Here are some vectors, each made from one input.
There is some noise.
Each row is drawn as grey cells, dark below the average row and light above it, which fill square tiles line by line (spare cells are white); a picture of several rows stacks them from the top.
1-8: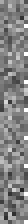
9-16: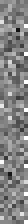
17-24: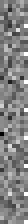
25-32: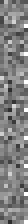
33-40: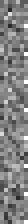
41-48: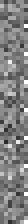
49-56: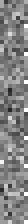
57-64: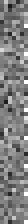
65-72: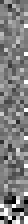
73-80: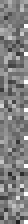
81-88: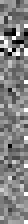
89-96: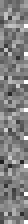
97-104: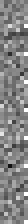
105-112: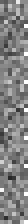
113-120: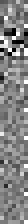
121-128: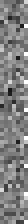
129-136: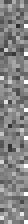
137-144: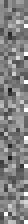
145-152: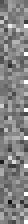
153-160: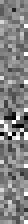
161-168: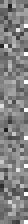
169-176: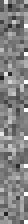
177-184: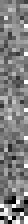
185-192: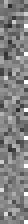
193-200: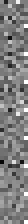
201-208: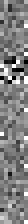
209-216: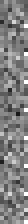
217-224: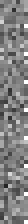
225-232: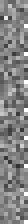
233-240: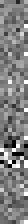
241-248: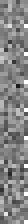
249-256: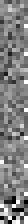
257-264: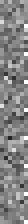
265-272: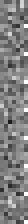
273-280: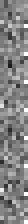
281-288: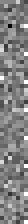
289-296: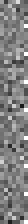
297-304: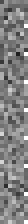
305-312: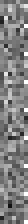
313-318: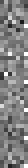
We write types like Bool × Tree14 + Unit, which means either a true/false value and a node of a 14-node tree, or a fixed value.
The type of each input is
(Bool × Bool × Bool × Bool + Unit) × Tree12 + Unit.
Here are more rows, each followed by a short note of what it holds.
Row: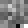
a node of a 12-node tree and four true/false values
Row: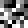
a fixed value
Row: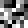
a fixed value
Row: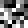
a fixed value
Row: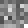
a node of a 12-node tree and four true/false values
